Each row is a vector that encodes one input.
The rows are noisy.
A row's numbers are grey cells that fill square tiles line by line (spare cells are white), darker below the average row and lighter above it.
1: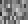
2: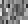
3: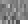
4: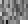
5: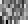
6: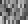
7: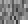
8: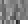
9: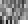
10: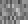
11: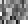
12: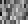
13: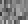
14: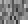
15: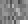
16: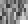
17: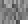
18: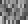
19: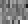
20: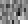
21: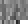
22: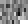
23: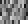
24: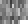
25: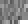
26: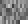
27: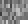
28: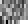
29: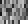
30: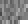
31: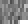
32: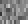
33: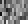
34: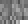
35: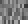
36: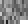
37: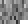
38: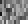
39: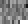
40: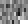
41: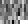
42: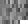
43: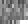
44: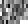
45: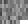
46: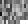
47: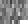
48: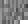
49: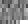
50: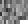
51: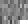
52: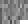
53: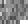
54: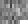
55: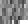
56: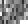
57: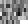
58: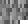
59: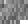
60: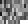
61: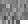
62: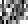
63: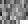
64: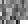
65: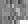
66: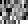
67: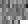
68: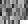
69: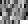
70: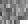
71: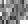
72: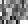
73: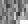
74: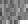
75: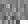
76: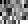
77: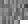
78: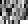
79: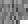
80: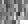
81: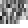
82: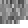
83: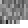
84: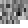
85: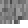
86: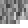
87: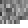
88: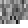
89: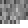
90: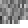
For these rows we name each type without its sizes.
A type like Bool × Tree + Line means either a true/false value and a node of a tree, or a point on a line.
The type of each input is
Bool × (Circle + Unit).
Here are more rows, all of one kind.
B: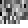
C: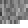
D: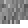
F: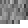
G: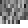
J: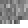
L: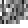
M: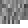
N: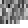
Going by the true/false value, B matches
C, J and N.
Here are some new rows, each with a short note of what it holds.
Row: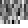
a true/false value
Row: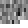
a true/false value
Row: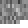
a point on a circle and a true/false value
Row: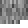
a point on a circle and a true/false value
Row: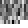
a true/false value
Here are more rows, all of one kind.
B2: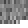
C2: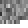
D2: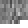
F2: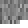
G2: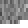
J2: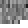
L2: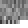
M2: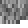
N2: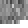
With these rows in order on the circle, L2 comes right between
B2 and F2.
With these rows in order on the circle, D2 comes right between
M2 and N2.
